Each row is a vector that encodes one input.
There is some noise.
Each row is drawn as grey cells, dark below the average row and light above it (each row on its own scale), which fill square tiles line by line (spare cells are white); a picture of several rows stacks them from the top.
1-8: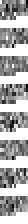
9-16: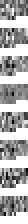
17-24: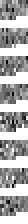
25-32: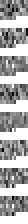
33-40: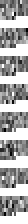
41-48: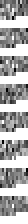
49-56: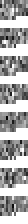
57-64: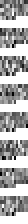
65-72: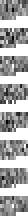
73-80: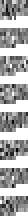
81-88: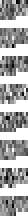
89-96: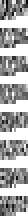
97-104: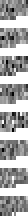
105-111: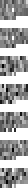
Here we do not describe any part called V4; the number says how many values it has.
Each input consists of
a list of up to two items, each a true/false value and a value of V4.
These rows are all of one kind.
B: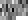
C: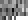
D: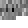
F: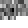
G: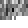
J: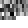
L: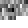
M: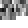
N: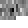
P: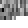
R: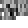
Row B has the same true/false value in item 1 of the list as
C, D, G and L.
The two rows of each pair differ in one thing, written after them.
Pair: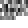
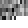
the value of V4 in item 1 of the list
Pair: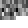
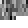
the true/false value in item 1 of the list
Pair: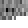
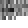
the value of V4 in item 2 of the list
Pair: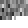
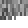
the true/false value in item 1 of the list
